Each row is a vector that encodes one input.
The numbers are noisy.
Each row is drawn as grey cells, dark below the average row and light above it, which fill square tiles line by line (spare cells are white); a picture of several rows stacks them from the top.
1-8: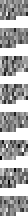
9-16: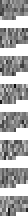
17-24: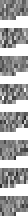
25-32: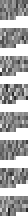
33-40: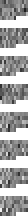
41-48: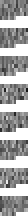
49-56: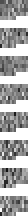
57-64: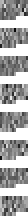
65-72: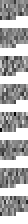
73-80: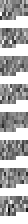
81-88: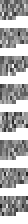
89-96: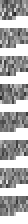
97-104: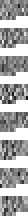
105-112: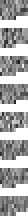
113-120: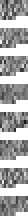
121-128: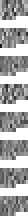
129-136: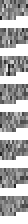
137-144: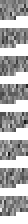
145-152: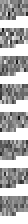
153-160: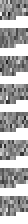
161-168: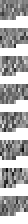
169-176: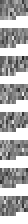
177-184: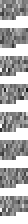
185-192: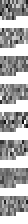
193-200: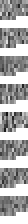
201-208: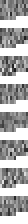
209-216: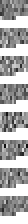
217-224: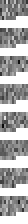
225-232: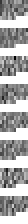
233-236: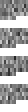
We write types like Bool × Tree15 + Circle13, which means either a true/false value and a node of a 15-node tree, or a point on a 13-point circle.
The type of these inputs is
Line8 + Line12 + List2(Line11).
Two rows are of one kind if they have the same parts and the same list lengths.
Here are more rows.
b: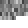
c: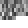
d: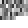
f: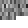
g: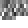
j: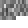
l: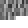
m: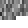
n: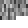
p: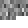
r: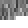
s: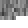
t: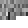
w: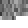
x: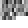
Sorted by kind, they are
b, j, m, s, w
c, g, x
d
f, n, p, t
l, r

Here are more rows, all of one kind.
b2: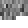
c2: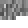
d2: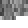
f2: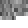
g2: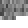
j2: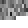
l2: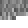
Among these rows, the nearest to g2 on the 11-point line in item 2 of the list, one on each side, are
c2 and l2.
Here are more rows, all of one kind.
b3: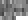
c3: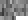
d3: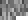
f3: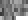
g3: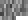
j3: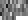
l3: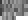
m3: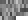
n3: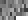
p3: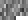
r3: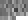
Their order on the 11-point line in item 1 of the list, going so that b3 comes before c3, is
n3, m3, d3, r3, l3, f3, b3, c3, j3, g3, p3.
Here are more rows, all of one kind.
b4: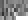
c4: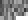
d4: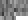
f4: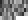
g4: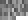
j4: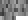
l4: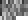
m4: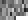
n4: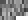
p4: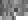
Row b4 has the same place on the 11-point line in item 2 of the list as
d4, f4, l4 and p4.
